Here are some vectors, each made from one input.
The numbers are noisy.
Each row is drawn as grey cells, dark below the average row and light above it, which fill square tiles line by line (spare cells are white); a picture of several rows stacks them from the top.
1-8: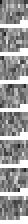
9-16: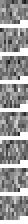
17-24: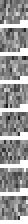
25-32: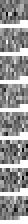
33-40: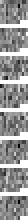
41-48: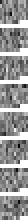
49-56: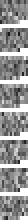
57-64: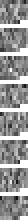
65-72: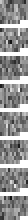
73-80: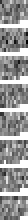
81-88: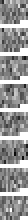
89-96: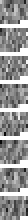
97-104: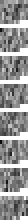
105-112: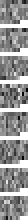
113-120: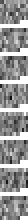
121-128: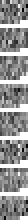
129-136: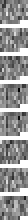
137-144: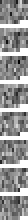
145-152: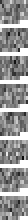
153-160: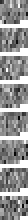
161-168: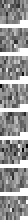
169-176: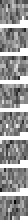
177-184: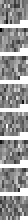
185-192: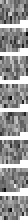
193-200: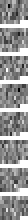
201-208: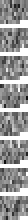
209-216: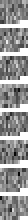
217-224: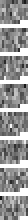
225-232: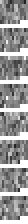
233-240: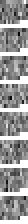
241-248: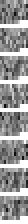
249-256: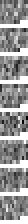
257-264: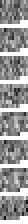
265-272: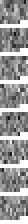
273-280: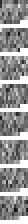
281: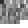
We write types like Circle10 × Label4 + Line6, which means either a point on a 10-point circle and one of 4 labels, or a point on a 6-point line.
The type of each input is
List3(Circle10).
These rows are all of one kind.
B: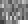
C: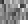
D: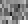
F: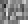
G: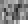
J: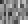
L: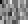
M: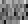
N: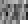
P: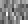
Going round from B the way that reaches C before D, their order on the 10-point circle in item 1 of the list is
B, P, F, C, J, L, D, G, N, M.
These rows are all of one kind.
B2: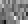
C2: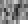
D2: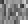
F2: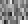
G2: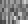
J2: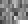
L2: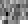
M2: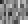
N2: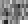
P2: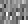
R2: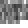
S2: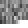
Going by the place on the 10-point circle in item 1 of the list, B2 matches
G2, J2 and S2.
